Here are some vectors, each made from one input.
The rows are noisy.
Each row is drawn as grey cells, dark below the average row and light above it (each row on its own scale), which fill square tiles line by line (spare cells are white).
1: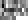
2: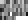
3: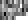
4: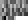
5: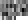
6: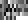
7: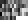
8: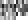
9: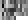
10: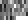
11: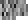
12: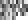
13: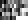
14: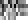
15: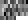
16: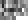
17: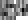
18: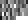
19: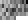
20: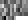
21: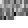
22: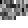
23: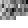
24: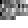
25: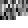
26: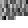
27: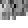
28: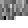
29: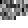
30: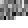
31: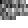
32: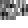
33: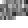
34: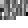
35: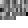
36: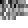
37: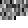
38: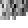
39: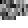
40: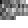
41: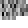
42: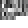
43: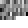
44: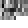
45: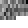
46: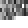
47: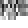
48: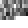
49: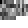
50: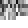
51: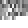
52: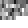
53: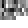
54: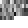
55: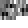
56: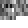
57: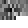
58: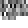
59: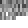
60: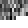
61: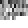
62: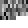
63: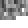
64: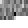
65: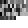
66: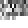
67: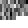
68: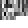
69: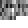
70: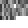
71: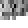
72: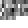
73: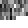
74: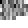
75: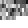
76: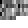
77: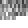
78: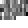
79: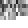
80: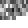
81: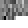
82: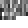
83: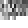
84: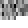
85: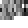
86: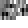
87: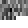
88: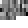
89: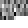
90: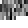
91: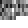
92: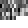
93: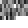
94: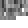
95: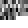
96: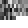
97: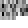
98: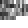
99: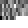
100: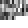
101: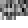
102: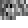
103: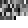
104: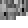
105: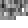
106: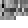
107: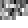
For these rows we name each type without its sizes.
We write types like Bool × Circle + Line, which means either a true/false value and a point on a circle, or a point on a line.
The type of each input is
Bool × Bool × Bool × Bool + Tree.
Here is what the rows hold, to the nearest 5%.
About 20% of them hold a node of a tree. The rest hold four true/false values.
